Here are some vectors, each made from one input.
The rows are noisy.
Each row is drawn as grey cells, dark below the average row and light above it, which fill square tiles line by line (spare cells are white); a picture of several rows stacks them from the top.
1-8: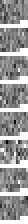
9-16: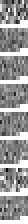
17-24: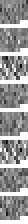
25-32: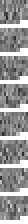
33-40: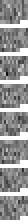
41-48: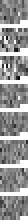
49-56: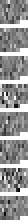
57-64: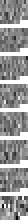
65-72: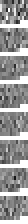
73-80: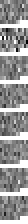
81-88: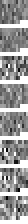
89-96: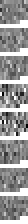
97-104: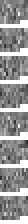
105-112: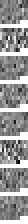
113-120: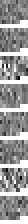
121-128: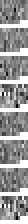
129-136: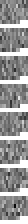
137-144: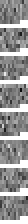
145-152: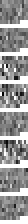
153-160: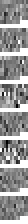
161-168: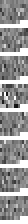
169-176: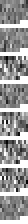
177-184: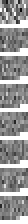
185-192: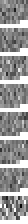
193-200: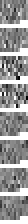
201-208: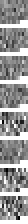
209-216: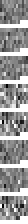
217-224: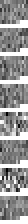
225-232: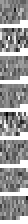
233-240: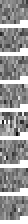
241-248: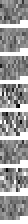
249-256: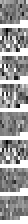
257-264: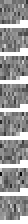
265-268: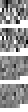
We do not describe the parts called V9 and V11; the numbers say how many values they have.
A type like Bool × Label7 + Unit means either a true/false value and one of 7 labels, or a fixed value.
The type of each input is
(Bool × Bool × Bool × Bool + Line5) × V9 + V11.
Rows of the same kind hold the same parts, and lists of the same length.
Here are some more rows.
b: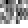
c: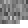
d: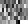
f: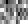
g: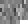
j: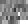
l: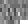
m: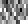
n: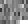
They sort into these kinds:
b, d, f, m
c, g, l, n
j

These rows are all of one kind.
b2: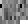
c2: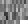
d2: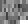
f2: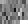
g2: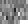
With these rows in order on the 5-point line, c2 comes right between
f2 and g2.
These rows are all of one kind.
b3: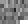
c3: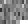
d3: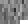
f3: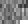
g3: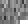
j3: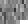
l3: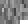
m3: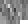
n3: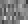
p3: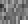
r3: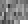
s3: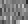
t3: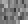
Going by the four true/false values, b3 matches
p3 and t3.
